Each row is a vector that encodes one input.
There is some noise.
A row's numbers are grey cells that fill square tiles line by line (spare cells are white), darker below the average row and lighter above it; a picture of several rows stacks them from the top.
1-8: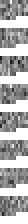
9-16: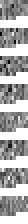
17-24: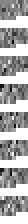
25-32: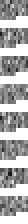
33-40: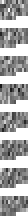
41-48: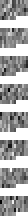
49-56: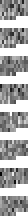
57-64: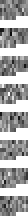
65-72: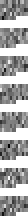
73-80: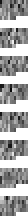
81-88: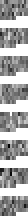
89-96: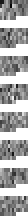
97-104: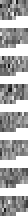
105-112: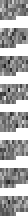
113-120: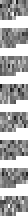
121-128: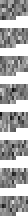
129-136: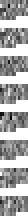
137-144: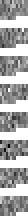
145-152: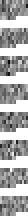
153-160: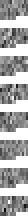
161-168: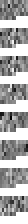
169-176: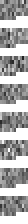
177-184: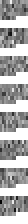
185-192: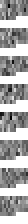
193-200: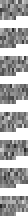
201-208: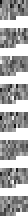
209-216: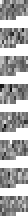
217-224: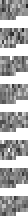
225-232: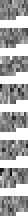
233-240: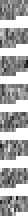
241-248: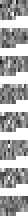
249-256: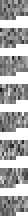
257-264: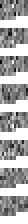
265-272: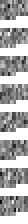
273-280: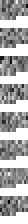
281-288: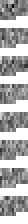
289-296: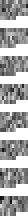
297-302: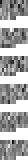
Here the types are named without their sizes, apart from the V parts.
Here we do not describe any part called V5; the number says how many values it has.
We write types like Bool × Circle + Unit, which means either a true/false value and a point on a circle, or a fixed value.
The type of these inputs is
Bool × Bool × Bool + Label × (Label + Line) × V5.
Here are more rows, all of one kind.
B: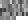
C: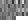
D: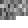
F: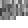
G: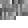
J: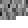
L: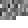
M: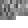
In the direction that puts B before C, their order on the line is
J, M, D, F, B, C, G, L.
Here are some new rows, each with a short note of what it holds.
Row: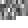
three true/false values
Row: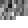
three true/false values
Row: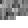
two labels and a value of V5
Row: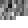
three true/false values
